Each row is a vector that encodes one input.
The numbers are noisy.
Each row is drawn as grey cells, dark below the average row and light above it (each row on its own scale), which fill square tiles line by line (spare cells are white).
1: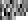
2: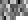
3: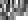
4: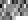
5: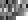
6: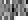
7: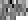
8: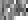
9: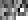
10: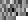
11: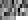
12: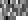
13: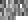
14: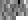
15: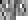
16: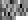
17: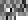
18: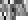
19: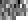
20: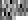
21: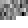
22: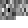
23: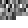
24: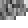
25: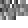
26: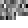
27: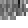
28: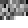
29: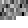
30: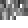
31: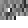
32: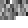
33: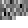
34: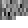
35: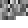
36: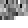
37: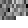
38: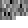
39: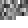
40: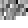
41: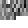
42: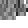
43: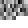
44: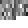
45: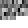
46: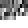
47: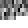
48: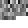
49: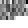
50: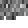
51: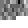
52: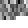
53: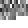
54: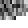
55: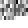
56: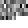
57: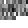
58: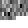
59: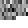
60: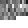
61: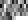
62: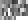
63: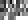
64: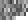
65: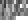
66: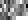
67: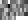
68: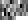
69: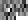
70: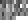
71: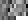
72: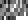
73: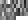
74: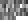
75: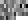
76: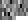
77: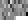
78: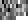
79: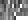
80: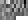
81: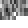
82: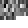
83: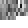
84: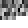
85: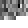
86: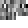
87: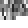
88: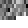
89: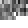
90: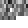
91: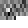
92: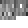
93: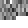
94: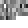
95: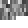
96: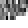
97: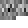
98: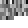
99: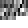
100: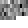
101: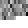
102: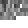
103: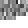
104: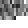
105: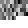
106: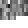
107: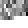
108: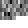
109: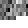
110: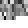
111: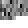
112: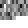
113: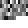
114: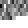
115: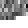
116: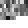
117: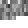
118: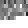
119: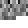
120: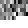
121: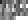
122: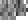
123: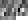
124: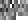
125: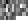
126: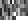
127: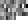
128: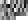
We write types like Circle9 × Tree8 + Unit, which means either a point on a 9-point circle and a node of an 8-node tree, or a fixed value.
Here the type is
Circle11 × Circle11 + Label8.
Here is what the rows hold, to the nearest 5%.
About 65% of them hold a point on each of two 11-point circles. The rest hold one of 8 labels.
